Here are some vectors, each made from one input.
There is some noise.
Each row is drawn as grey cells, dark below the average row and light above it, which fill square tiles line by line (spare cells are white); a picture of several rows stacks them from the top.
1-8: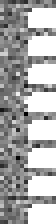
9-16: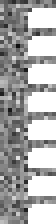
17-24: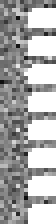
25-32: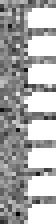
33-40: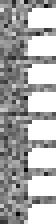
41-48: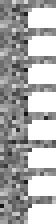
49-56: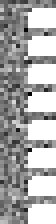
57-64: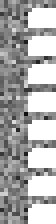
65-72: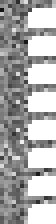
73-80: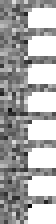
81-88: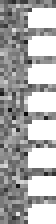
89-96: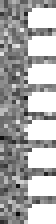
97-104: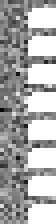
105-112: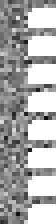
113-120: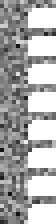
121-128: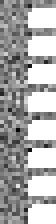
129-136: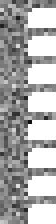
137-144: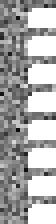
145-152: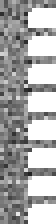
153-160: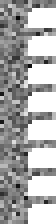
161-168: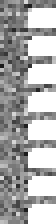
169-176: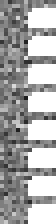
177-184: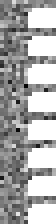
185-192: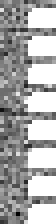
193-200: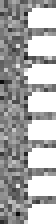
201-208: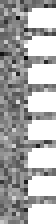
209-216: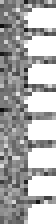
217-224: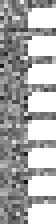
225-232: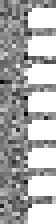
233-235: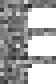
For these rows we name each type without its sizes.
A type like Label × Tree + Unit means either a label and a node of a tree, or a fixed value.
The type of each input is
Bool × Label.
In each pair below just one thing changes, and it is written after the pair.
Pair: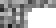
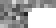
the label
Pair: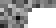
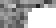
the true/false value
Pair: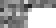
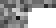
the true/false value
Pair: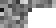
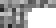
the label
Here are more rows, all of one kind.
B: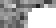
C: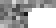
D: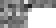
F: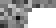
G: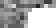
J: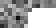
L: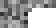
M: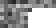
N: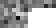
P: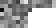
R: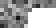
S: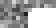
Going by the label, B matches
F, G, J and R.
